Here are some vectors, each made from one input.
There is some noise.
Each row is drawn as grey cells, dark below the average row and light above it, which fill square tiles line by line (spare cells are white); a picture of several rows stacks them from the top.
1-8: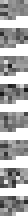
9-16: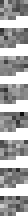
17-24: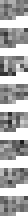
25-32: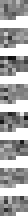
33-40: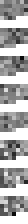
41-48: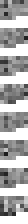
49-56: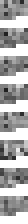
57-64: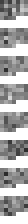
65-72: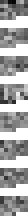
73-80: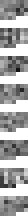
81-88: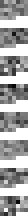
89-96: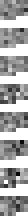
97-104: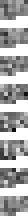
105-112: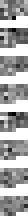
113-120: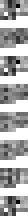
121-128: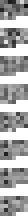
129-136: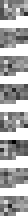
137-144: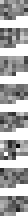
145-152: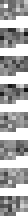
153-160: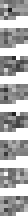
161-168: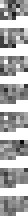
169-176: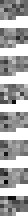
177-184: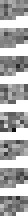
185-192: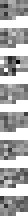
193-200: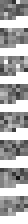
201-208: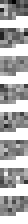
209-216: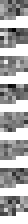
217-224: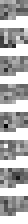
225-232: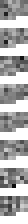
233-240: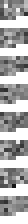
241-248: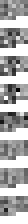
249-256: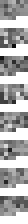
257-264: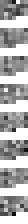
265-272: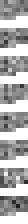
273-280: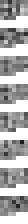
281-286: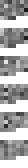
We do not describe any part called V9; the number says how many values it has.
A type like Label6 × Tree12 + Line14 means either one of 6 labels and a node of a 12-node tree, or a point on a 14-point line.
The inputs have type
(Bool × Bool × Bool + Line7) × V9 + Line5 + Line8.
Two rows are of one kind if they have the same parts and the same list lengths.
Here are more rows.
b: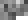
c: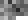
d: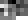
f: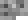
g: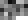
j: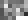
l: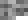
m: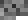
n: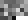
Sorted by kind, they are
b, f, l
c, m
d, g
j, n

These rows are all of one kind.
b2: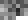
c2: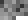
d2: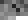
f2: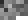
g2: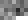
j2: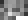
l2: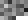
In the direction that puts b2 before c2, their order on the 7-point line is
d2, g2, b2, c2, j2, f2, l2.
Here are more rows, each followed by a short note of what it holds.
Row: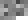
three true/false values and a value of V9
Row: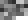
a point on a 5-point line
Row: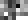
a point on an 8-point line
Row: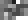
a point on a 5-point line
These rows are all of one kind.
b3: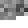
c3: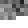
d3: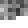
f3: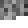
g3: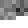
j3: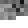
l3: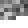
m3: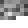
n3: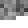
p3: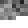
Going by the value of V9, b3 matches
g3 and n3.
